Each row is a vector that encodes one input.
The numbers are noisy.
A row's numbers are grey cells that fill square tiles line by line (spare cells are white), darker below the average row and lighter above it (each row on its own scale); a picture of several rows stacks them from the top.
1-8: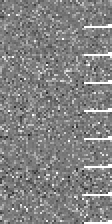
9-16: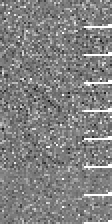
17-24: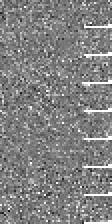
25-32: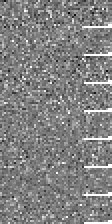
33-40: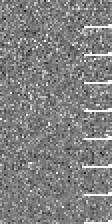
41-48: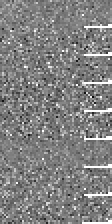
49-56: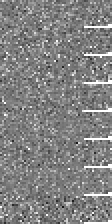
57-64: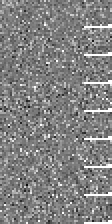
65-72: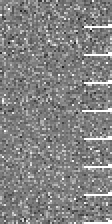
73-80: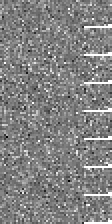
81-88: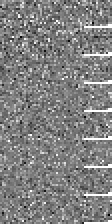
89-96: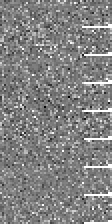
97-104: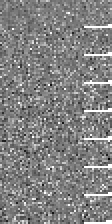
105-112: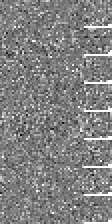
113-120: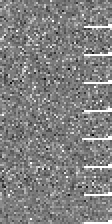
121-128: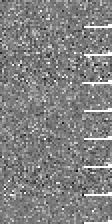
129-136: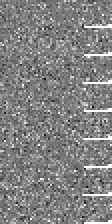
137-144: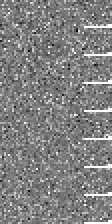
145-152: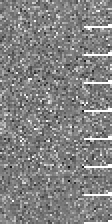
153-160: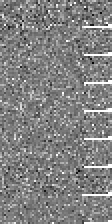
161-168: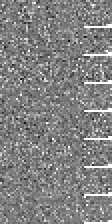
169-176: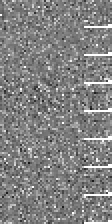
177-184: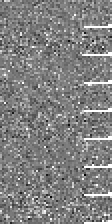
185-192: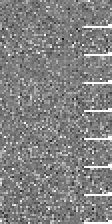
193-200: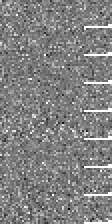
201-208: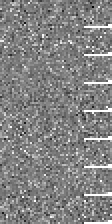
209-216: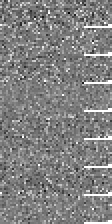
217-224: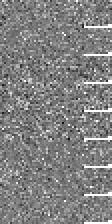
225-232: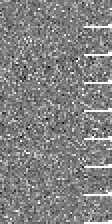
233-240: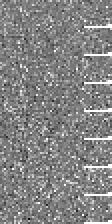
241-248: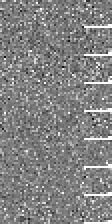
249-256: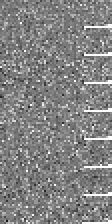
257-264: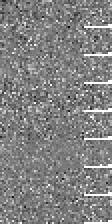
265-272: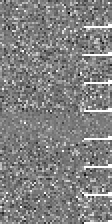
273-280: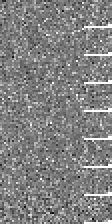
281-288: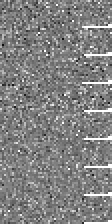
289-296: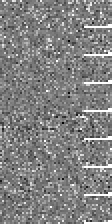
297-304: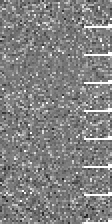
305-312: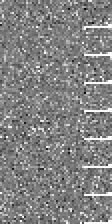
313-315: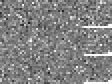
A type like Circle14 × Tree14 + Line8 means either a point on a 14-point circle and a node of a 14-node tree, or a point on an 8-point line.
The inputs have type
(Circle9 + Unit) × Line6.
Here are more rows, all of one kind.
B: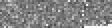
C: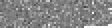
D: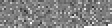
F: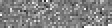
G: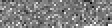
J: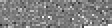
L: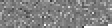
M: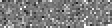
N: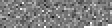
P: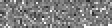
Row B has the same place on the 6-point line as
D, F, G and P.
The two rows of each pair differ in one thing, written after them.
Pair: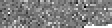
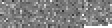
the place on the 9-point circle
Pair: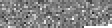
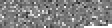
the place on the 6-point line
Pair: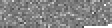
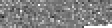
the place on the 6-point line
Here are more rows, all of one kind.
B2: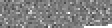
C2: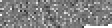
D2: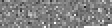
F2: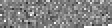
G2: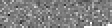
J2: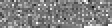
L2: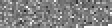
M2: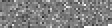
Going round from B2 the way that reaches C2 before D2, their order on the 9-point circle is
B2, C2, F2, G2, D2, J2, L2, M2.
